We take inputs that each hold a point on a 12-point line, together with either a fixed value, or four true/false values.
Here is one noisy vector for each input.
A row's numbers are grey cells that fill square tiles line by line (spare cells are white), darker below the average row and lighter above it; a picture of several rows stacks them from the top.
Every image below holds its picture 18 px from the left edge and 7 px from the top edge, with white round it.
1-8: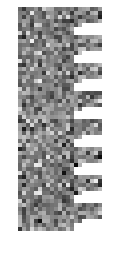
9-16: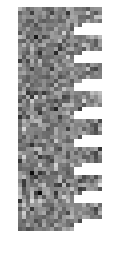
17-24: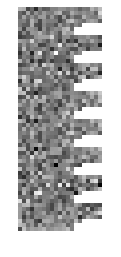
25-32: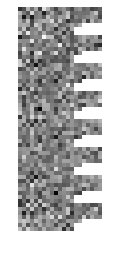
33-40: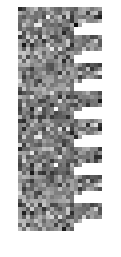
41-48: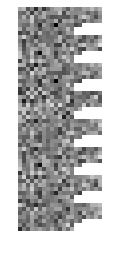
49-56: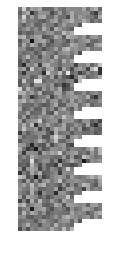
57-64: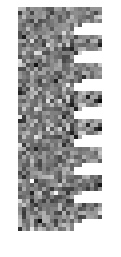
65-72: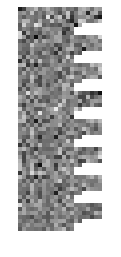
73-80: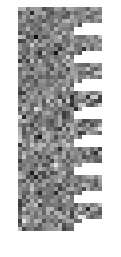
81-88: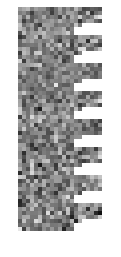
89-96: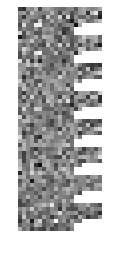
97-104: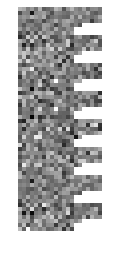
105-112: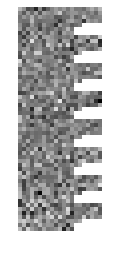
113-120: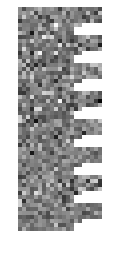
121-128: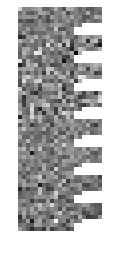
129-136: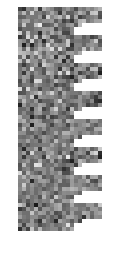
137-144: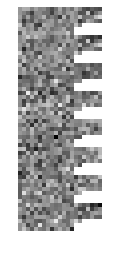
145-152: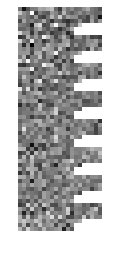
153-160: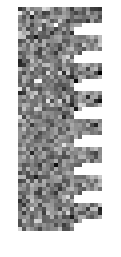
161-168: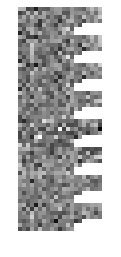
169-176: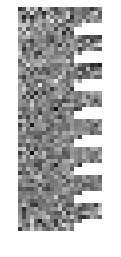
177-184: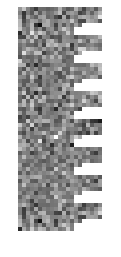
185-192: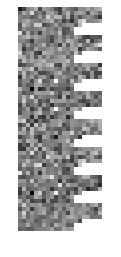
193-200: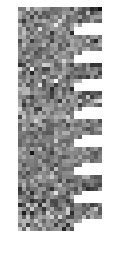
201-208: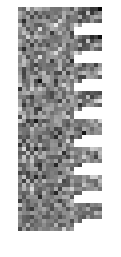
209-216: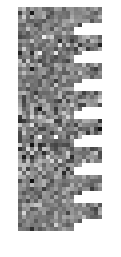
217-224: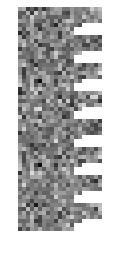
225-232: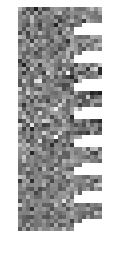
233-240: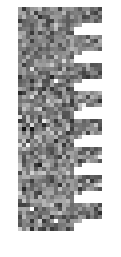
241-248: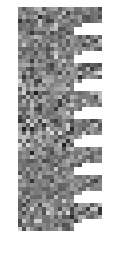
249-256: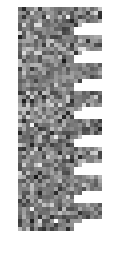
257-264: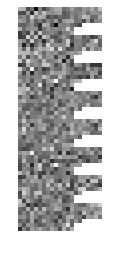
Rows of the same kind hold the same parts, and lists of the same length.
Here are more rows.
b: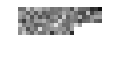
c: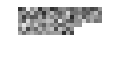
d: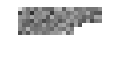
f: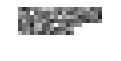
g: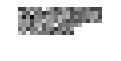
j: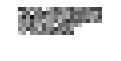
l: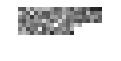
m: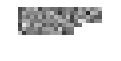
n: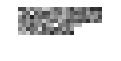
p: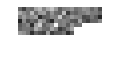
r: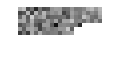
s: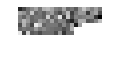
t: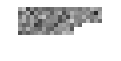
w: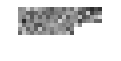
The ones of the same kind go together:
b, c, g, j, l, n, w
d, f, m, p, r, s, t

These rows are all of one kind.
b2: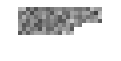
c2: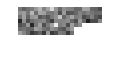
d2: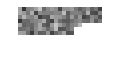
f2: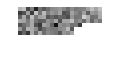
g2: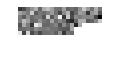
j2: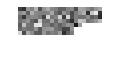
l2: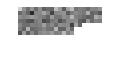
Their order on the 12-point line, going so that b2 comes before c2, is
f2, b2, l2, d2, c2, g2, j2.
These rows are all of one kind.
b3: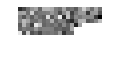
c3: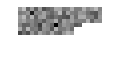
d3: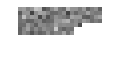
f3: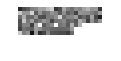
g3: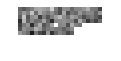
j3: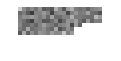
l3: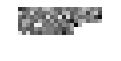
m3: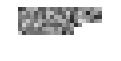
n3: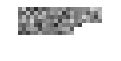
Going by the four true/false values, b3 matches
c3 and m3.
